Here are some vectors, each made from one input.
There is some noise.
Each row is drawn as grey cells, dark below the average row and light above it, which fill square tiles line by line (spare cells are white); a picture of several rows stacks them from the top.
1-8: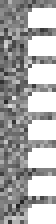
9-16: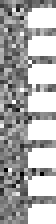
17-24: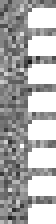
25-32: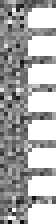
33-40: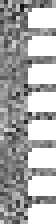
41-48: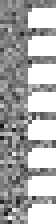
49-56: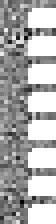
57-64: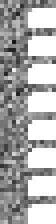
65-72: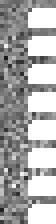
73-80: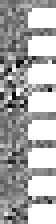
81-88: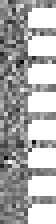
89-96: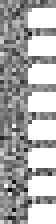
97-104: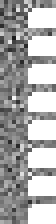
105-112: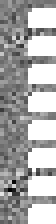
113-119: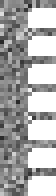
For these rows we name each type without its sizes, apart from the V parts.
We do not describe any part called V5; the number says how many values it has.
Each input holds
a true/false value, together with either a point on a circle, or a list of items, each a point on a line and a value of V5.
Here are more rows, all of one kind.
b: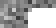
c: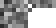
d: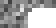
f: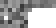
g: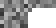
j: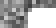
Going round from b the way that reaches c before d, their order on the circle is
b, c, d, j, g, f.
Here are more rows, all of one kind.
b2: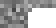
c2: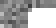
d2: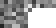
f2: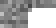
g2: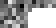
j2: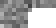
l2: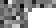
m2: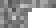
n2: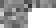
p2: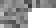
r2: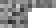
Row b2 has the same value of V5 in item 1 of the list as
d2 and f2.
